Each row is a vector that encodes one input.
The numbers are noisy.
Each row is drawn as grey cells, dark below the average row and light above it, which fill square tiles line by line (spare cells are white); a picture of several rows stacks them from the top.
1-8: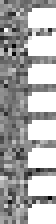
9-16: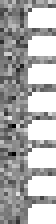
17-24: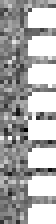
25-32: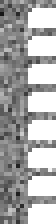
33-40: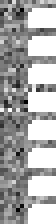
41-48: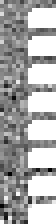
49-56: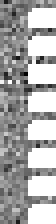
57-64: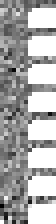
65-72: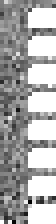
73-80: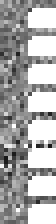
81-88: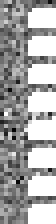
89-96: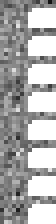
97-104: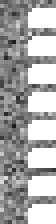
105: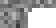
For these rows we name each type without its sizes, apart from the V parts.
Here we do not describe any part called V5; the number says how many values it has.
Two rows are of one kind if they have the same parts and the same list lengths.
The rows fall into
4 kinds.
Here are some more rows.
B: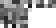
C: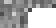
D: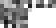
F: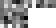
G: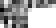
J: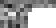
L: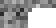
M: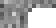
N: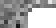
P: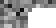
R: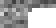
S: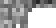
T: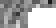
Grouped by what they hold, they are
B, D, F, G
C, L, M, S
J, P, R, T
N

